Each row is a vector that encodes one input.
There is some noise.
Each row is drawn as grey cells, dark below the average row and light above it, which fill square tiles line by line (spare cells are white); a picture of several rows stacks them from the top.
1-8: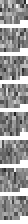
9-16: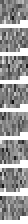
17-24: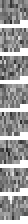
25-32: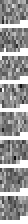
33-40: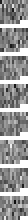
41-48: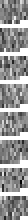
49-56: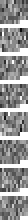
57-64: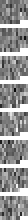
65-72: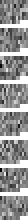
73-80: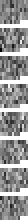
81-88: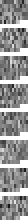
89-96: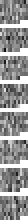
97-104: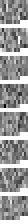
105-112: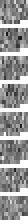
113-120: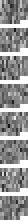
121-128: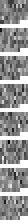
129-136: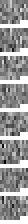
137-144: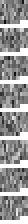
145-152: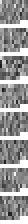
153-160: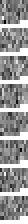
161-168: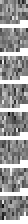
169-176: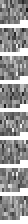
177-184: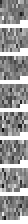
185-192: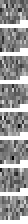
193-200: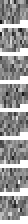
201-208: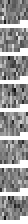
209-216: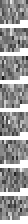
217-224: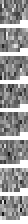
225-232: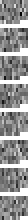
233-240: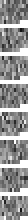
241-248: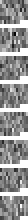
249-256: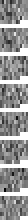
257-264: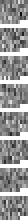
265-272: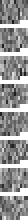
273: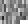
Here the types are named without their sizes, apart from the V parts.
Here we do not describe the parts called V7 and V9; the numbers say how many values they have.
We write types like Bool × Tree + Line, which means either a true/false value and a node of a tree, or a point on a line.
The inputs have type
(Line + V7) × Tree × Tree × (Tree + V9).
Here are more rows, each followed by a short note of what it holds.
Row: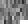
a point on a line and a node of each of three trees
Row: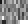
a point on a line, a node of each of two trees and a value of V9
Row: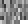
a node of each of two trees, a value of V7 and a value of V9
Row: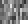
a point on a line, a node of each of two trees and a value of V9
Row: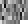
a node of each of two trees, a value of V7 and a value of V9
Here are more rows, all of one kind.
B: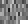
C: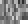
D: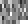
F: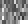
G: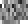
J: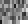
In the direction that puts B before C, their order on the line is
F, B, D, C, J, G.
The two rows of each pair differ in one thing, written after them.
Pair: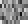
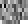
the value of V7
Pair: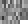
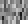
the node of one of the two trees
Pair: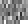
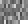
the value of V9
